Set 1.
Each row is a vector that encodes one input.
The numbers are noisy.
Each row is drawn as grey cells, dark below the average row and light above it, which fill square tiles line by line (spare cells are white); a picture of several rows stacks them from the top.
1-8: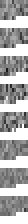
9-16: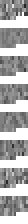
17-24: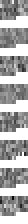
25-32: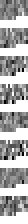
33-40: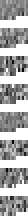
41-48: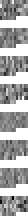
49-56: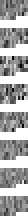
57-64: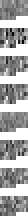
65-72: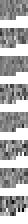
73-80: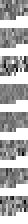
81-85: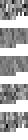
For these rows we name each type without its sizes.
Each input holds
a label and three true/false values.
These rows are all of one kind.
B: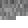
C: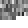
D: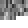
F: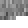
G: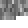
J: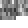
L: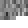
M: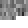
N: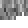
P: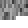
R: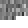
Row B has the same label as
L, P and R.
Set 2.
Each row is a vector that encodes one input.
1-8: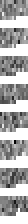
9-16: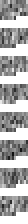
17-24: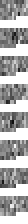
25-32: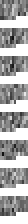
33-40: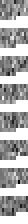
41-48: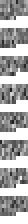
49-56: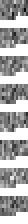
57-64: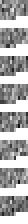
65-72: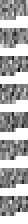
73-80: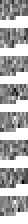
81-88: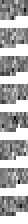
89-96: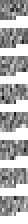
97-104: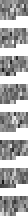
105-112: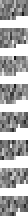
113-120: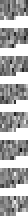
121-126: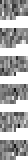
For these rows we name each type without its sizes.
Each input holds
a point on a circle and four true/false values.
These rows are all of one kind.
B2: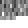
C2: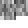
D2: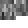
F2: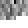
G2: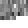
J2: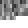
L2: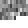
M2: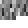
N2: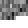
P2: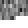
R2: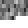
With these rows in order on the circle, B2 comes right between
C2 and F2.
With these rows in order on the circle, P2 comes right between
J2 and R2.
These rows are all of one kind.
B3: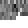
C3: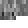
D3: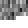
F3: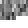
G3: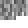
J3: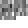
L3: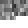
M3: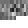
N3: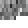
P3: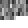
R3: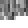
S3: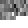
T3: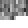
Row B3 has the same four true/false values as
L3 and S3.
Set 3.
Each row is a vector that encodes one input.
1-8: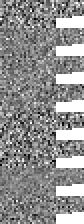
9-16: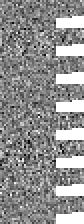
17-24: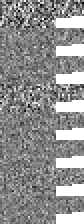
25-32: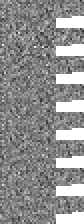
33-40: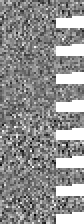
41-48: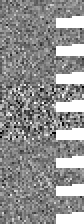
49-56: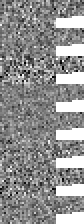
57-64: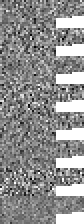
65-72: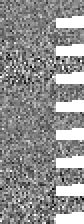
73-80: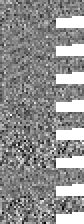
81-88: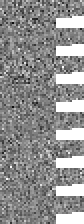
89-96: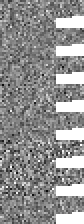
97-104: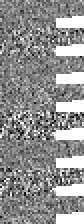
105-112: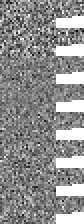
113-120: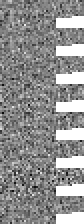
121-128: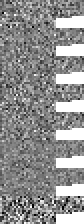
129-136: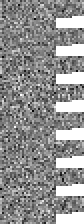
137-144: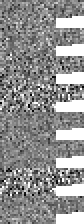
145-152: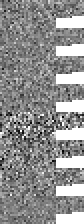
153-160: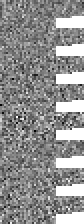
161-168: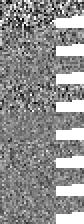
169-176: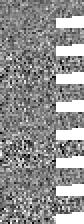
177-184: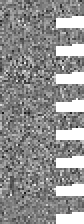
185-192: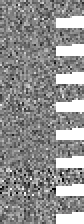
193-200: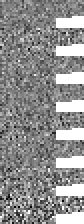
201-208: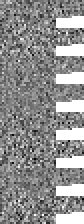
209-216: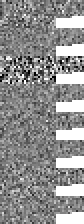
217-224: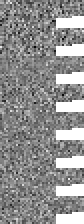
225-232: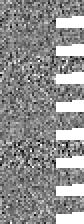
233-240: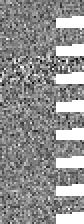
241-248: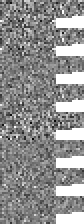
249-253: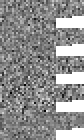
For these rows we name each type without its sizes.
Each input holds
a point on a line and three true/false values.
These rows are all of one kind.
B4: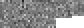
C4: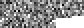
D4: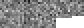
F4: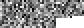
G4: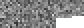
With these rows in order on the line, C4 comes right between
B4 and F4.
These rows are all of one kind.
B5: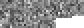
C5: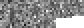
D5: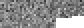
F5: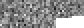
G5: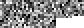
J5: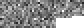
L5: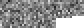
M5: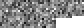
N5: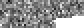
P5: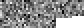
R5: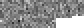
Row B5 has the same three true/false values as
D5, F5, L5 and N5.
